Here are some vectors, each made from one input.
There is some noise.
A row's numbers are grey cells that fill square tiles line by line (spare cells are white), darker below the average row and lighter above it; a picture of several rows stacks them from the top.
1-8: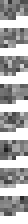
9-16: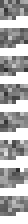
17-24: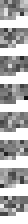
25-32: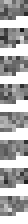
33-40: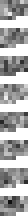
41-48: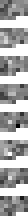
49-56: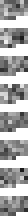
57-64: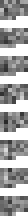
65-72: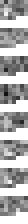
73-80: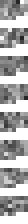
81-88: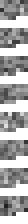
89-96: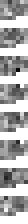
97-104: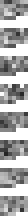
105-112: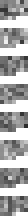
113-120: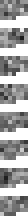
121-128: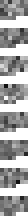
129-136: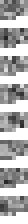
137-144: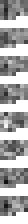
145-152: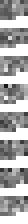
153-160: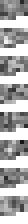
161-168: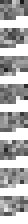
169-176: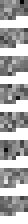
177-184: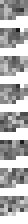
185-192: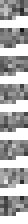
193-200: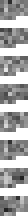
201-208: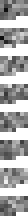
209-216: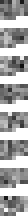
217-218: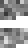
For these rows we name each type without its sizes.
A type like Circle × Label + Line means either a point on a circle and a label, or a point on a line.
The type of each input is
(Bool × Bool × Bool + Label × (Line + Tree)) × Label.
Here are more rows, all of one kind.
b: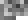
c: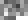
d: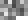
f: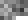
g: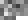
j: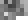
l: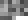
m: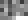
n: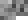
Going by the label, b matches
c and g.
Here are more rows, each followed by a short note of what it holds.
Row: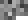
two labels and a node of a tree
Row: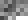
a label and three true/false values
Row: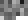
two labels and a node of a tree
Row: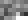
two labels and a point on a line
